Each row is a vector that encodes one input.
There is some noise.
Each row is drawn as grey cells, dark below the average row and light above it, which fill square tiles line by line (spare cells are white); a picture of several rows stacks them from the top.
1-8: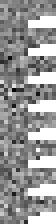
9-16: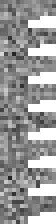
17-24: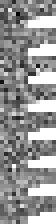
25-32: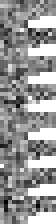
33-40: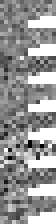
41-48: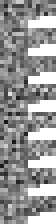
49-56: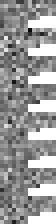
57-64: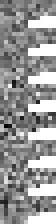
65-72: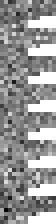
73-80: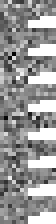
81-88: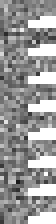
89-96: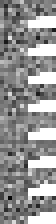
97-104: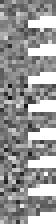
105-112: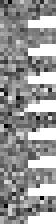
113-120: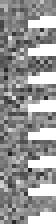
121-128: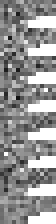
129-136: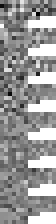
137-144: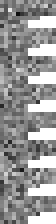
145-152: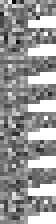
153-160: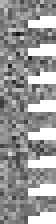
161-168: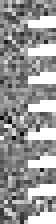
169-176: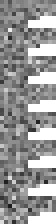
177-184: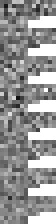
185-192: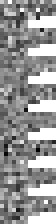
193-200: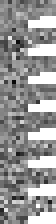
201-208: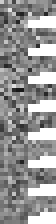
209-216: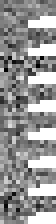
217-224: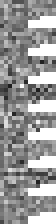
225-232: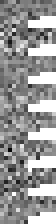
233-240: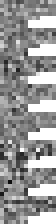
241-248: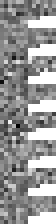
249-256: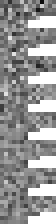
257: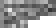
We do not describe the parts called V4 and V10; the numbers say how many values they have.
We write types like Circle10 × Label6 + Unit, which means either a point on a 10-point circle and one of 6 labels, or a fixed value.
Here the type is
Bool × Line12 × V4 + V10.
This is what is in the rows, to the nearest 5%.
About 60% of them hold a point on a 12-point line, a true/false value and a value of V4. The rest hold a value of V10.
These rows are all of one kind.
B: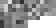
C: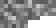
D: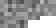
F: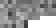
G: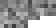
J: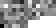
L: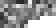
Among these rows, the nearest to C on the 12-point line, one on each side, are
B and G.
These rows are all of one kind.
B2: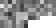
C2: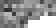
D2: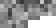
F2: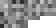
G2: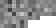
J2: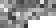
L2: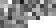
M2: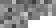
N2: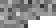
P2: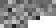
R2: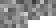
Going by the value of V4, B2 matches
G2 and M2.
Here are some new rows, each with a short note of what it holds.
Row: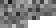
a value of V10
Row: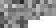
a point on a 12-point line, a true/false value and a value of V4
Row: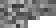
a value of V10
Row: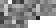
a point on a 12-point line, a true/false value and a value of V4
